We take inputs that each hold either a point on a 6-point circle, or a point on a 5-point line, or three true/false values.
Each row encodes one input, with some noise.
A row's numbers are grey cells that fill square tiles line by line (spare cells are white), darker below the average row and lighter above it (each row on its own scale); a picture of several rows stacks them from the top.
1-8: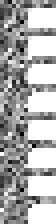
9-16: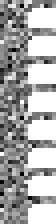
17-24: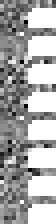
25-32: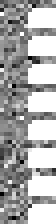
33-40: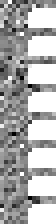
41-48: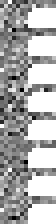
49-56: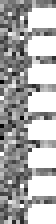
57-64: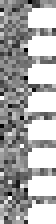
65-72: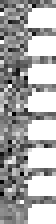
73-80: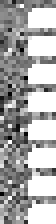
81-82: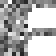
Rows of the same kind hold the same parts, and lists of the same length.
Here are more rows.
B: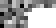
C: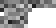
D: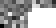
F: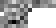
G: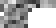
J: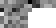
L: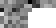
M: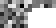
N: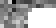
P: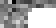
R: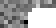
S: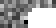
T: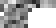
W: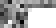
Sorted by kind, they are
B, M, W
C, F, G, J, L, N, P, T
D, R, S

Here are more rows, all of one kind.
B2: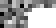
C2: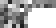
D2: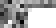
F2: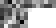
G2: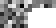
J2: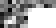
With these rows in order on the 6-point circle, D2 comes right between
C2 and F2.
